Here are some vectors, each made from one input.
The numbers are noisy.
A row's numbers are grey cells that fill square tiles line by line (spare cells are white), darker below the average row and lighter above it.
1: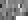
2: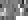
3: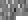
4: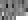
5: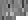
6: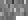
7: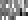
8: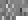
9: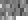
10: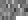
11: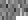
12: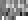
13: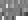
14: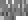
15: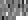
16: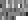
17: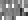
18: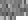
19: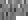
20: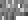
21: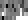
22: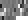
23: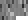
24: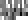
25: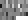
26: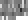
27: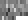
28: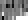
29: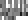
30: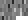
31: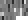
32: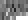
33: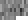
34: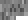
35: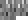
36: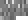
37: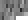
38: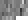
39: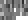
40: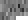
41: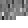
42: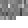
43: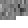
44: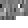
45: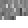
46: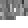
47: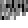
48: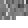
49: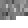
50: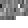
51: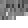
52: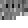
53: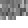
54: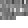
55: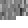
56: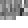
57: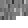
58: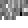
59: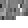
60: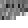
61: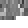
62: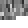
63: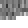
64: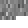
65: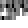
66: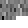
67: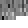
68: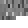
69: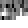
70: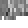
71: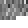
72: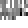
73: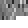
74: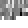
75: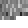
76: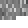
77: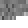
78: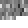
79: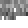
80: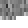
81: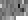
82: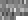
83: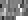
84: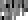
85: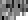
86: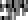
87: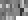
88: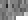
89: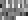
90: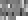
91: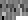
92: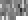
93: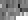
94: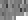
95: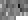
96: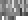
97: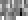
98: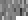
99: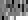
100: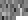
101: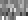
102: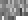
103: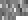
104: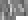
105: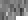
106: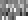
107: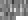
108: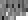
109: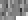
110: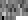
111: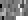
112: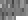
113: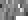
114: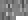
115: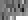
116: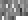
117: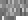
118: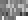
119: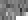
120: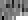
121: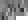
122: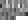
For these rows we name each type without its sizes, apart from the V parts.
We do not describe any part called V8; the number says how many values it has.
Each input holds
a true/false value and a value of V8, together with a list of points on a line.
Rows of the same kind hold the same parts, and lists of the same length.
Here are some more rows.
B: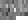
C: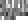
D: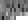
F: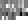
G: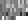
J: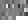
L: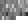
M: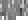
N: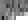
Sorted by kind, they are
B, F, G, L
C
D, J, M, N

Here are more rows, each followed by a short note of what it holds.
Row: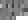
a true/false value and a value of V8, together with a list of one item
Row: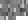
a true/false value and a value of V8, together with a list of one item
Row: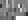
a true/false value and a value of V8, together with the empty list
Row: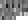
a true/false value and a value of V8, together with a list of one item
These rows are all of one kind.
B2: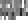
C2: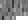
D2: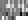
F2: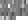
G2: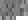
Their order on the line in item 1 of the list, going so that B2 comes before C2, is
G2, D2, F2, B2, C2.
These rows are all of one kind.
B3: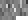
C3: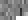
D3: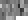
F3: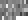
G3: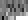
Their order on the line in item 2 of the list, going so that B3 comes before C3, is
B3, C3, D3, G3, F3.
